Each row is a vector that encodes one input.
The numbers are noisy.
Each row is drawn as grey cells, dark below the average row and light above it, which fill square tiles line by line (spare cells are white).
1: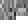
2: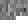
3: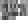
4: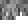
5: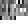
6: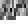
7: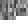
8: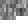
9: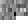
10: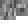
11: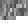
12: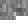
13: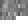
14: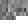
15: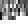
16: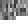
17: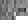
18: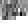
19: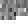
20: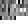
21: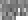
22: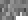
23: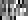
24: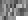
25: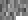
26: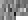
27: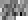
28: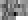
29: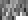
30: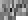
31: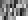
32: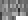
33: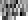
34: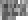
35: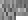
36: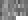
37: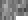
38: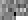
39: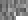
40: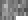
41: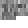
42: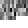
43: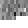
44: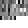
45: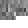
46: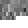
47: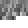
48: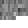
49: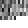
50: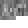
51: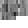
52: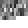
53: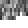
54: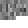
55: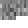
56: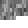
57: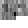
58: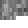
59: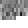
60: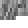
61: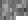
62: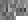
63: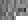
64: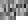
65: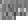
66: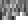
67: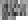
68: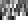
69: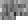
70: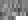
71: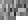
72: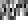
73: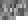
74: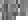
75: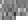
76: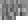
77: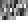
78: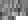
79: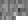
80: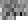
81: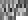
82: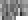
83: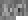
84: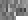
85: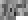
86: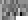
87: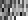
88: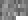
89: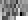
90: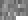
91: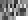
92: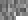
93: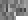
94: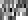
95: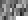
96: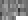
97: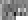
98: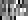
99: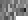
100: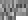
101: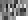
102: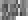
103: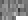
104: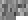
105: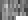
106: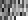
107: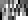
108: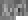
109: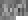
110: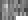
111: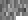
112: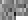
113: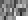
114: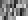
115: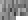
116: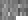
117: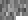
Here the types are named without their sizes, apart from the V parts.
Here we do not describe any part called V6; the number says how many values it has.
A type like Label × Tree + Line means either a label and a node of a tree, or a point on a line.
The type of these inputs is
List(Bool × V6).
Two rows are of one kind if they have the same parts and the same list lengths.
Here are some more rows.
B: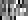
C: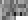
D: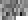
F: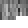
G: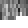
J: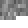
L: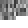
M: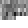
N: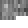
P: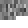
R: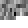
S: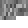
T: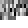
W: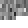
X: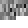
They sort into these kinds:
B
C, D, M, R, T, W, X
F, G, J, L, N, P, S

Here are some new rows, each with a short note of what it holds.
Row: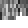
a list of one item
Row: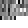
the empty list
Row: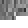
a list of one item
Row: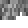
a list of one item
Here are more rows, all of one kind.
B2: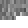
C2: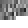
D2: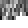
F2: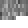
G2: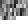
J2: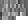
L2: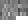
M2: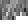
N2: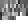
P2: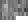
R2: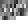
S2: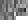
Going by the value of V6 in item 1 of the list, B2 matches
F2, G2, J2 and N2.
